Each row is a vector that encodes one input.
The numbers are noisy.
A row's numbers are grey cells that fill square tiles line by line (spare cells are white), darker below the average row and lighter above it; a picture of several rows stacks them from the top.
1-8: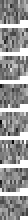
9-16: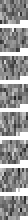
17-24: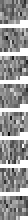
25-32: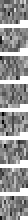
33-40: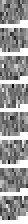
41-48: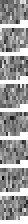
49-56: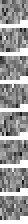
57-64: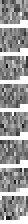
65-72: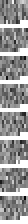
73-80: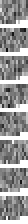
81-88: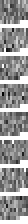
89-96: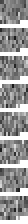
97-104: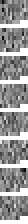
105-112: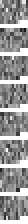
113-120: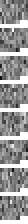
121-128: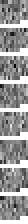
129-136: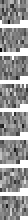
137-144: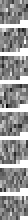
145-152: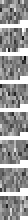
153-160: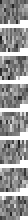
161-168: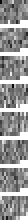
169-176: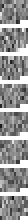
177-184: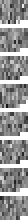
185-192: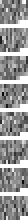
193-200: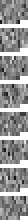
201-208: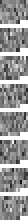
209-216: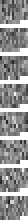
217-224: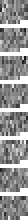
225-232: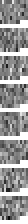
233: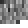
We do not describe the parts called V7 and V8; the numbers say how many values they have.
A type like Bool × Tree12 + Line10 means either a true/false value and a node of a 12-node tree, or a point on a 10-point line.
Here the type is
Line6 × (Line6 × V7 + V8) × Tree9.
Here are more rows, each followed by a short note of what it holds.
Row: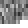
a point on a 6-point line, a node of a 9-node tree and a value of V8
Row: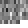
a point on each of two 6-point lines, a node of a 9-node tree and a value of V7
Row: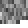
a point on each of two 6-point lines, a node of a 9-node tree and a value of V7
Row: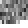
a point on a 6-point line, a node of a 9-node tree and a value of V8
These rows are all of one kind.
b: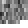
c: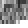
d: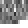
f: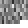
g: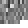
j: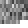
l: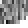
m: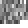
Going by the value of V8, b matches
c and g.
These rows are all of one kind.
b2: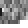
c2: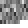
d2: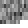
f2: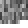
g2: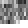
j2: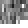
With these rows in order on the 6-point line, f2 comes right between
d2 and j2.
